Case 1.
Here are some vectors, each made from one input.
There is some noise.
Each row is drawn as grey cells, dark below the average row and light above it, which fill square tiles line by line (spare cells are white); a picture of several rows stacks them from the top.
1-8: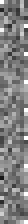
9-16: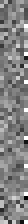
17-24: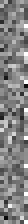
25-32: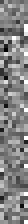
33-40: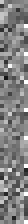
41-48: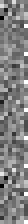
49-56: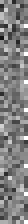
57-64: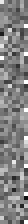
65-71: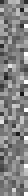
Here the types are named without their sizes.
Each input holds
a node of a tree.
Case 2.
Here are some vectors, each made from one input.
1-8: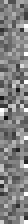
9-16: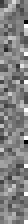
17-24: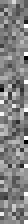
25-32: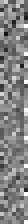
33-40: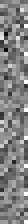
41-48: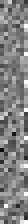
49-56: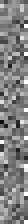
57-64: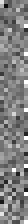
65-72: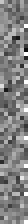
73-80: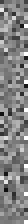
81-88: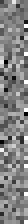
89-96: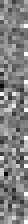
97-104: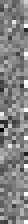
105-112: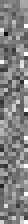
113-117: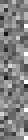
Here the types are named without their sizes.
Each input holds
a node of a tree.
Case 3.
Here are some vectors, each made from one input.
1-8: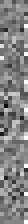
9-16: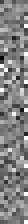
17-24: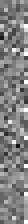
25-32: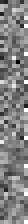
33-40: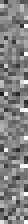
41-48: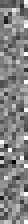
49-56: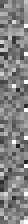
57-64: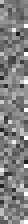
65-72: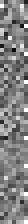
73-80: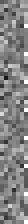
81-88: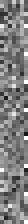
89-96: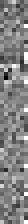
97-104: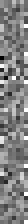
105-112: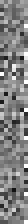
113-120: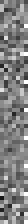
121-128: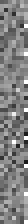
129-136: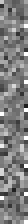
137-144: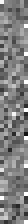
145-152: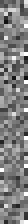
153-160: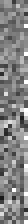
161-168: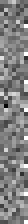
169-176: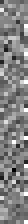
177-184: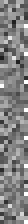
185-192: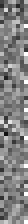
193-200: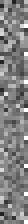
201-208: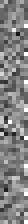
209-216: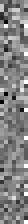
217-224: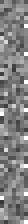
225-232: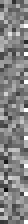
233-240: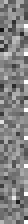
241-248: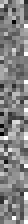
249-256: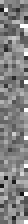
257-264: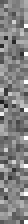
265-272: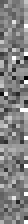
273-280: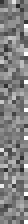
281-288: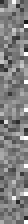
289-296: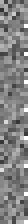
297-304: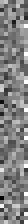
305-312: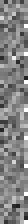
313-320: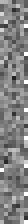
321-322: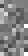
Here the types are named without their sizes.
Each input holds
a node of a tree.
